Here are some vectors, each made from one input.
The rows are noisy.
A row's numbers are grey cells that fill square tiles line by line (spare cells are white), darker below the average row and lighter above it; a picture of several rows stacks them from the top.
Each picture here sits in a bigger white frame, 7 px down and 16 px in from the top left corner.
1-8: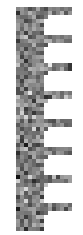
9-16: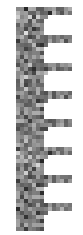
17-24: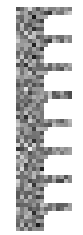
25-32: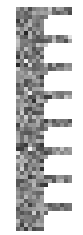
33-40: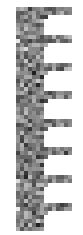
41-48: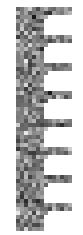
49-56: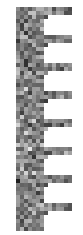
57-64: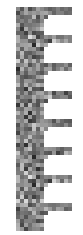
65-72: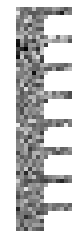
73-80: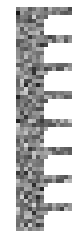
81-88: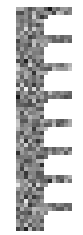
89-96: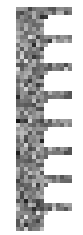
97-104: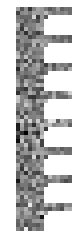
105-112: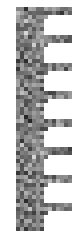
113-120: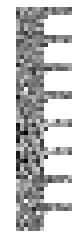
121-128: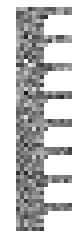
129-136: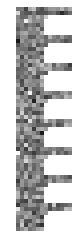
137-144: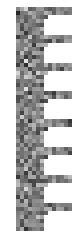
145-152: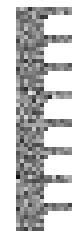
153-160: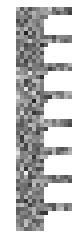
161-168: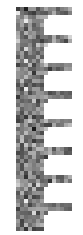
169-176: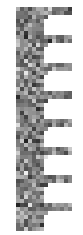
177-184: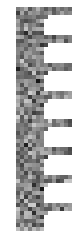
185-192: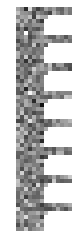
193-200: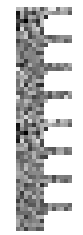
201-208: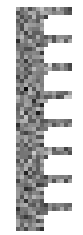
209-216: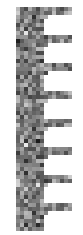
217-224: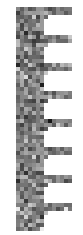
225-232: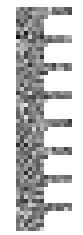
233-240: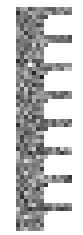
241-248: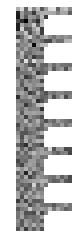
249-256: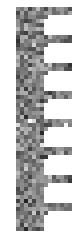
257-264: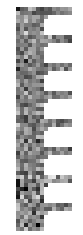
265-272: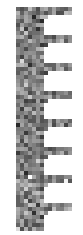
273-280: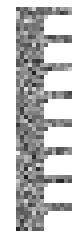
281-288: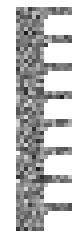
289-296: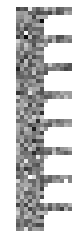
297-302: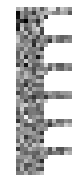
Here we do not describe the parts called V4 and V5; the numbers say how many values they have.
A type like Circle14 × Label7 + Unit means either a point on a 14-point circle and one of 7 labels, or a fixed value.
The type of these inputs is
Bool × Bool × Bool + (Tree10 + V5) × V4 + Tree11 + Unit.
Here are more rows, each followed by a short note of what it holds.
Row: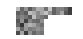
three true/false values
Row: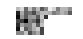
a fixed value
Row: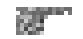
a value of V4 and a value of V5
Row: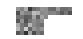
three true/false values
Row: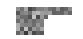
three true/false values
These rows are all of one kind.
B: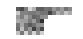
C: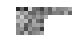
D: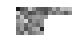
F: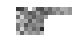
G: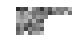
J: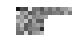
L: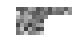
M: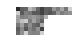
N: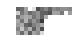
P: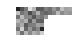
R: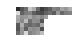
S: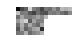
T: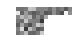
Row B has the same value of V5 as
G, L, M and R.
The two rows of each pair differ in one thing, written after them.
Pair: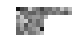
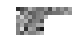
the value of V4
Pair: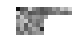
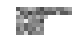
the value of V5
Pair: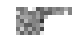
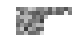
the value of V4
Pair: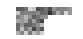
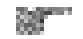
the value of V5
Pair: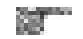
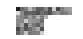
the value of V5
